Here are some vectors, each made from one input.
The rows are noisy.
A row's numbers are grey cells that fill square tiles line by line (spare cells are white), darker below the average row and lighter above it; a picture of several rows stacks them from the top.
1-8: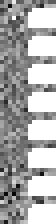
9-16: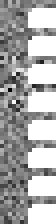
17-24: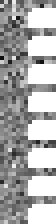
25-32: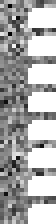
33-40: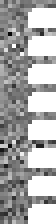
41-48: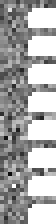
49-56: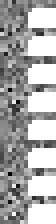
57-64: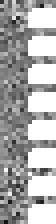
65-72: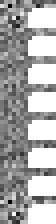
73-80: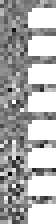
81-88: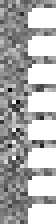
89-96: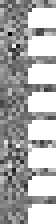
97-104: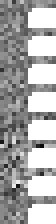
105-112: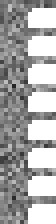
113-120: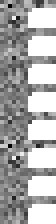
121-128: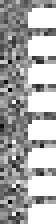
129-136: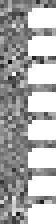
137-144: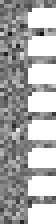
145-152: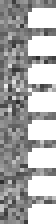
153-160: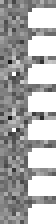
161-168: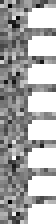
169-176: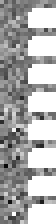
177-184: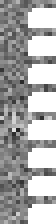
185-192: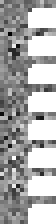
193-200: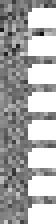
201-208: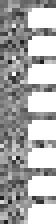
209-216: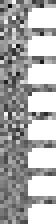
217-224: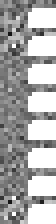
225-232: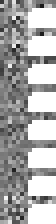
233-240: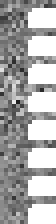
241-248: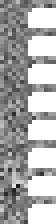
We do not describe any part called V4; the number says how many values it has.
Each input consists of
either three values of V4, or a list of up to three points on a 6-point line.
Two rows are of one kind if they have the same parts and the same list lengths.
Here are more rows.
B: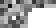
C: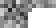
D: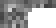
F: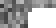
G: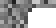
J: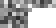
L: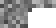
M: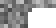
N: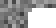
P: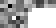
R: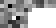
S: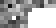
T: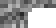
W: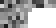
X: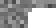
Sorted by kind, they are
B, P, R, S, W
C, F, L, M
D, T
G, N, X
J

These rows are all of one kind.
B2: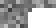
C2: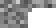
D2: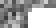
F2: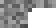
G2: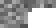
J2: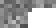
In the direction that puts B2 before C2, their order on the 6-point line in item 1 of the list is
D2, B2, J2, F2, G2, C2.
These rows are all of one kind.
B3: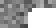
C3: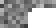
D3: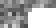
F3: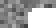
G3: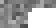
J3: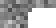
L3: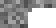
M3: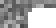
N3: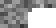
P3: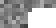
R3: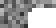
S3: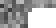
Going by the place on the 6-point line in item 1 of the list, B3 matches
C3, G3, P3 and R3.
